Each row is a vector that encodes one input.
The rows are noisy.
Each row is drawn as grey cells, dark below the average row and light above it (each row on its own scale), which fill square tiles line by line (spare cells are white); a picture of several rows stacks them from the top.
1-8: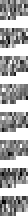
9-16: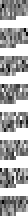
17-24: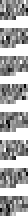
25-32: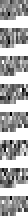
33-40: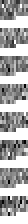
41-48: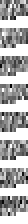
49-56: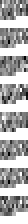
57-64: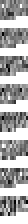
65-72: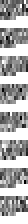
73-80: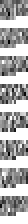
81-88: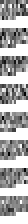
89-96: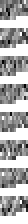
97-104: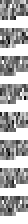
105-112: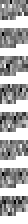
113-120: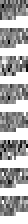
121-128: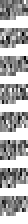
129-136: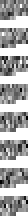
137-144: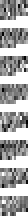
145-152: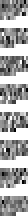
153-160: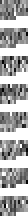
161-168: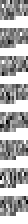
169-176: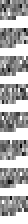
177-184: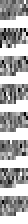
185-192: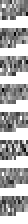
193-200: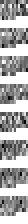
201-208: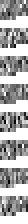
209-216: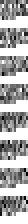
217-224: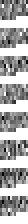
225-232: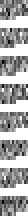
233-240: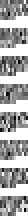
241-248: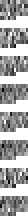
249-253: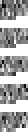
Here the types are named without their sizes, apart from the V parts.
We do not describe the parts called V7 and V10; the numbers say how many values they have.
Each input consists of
a value of V7, together with either a true/false value and a value of V10, or a list of points on a line.
